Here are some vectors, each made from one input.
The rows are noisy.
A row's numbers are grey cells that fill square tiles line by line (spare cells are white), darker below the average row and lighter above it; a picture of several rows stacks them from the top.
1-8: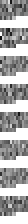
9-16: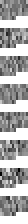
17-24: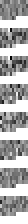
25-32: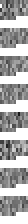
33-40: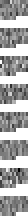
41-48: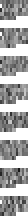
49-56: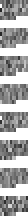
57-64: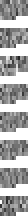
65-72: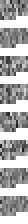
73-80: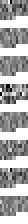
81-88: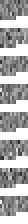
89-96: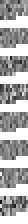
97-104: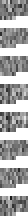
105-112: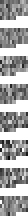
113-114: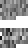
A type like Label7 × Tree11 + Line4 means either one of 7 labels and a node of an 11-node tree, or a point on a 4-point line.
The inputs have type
Bool × Bool × Bool + Line7 + Tree12.
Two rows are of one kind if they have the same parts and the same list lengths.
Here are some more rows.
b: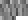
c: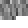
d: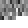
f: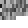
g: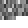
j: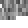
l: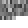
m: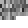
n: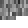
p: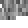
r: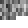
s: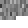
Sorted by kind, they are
b, c, f, m, s
d, j, n, p, r
g, l

